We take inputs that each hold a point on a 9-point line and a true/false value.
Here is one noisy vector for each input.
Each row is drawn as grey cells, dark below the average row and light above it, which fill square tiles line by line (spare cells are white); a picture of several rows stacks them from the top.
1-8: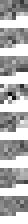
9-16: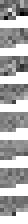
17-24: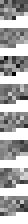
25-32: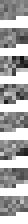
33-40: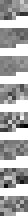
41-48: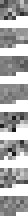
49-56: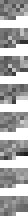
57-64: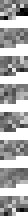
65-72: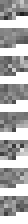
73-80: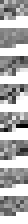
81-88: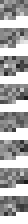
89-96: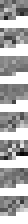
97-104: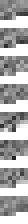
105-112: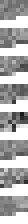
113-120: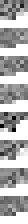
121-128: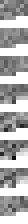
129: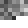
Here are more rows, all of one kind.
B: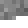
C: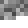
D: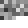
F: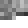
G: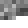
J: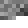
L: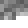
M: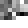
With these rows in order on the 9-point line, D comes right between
C and F.
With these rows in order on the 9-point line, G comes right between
C and L.
